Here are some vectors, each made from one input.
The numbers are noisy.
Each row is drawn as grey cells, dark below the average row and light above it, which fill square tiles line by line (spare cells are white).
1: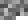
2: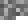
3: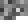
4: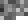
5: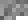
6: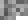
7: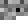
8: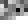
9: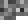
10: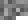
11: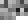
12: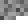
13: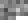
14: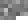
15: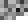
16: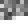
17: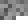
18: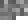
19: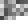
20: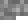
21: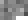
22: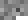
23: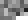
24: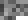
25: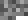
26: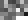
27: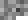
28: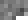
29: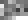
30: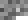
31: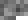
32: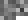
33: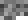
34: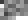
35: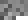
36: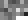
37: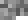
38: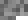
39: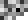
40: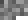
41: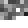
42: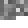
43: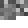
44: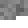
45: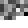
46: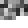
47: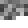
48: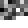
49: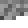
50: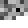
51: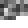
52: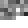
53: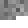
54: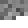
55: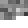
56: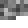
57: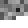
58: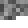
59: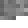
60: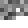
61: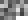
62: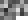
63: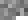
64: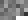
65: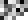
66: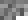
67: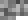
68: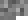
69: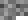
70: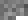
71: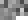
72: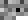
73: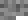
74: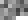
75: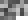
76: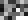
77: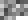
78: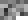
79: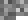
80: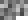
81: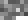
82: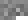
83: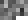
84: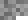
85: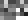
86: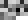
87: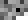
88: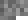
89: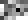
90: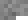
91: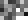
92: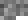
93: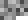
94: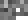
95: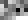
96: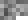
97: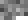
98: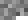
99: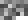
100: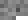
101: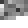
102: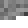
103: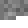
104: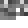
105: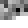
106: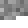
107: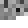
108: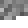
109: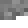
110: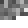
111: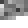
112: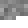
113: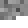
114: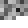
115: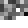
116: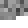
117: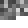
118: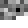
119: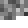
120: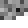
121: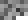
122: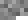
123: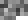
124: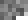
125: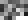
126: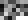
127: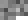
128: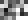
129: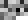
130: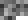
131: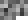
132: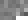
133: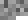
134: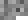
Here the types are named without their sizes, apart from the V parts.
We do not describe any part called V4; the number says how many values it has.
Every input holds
a list of items, each a true/false value and a value of V4.
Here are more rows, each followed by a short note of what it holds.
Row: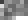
the empty list
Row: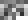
a list of two items
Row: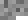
a list of two items
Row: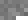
a list of two items
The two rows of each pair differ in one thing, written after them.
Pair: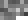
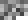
the true/false value in item 1 of the list
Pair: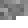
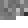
the true/false value in item 1 of the list
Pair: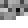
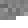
the value of V4 in item 2 of the list
